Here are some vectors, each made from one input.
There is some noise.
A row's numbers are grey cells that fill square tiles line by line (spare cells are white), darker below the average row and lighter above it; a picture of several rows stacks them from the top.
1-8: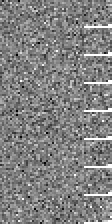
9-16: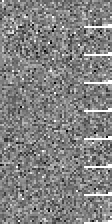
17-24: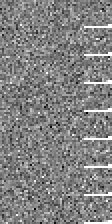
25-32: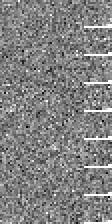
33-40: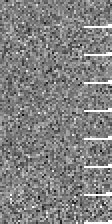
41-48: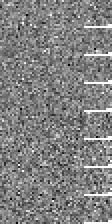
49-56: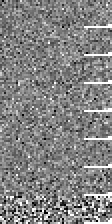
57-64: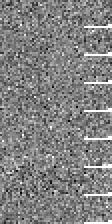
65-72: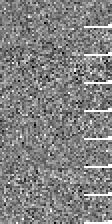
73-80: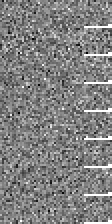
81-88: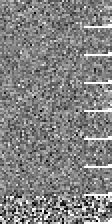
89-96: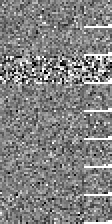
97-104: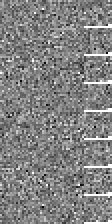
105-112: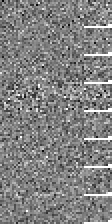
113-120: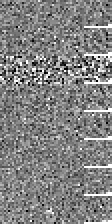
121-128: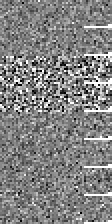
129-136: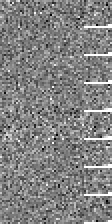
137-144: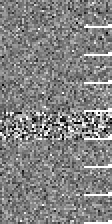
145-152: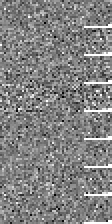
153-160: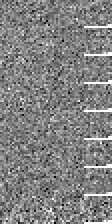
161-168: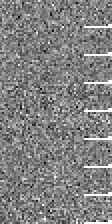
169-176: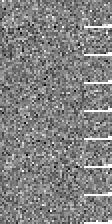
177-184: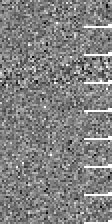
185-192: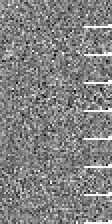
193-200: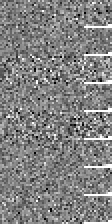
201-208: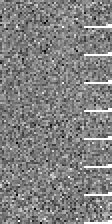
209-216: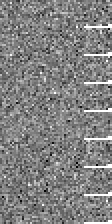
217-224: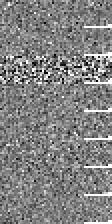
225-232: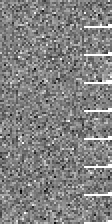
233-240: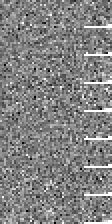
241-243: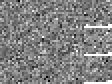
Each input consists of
either a point on a 16-point circle and a node of a 16-node tree, or a fixed value.
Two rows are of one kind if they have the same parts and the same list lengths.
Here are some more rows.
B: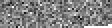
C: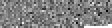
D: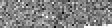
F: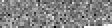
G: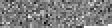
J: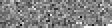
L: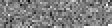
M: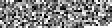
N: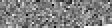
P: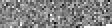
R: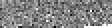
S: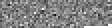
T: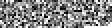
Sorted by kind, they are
B, C, D, F, G, J, L, N, P, R, S
M, T

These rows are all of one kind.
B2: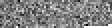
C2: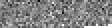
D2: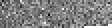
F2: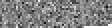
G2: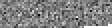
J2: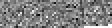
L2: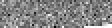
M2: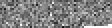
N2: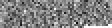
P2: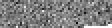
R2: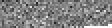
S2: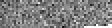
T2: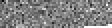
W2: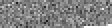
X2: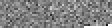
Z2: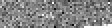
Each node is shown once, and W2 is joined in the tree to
M2, S2 and X2.
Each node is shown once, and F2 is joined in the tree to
L2.
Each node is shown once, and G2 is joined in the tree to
J2 and M2.
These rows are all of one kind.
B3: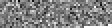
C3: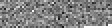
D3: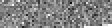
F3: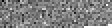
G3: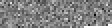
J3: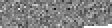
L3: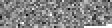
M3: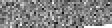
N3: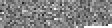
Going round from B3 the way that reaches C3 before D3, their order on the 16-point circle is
B3, F3, G3, C3, M3, D3, L3, J3, N3.
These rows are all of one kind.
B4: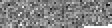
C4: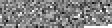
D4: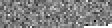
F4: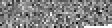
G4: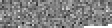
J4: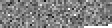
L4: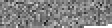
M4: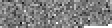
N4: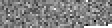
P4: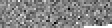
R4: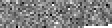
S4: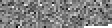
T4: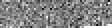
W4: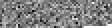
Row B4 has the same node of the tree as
J4, R4, S4 and T4.
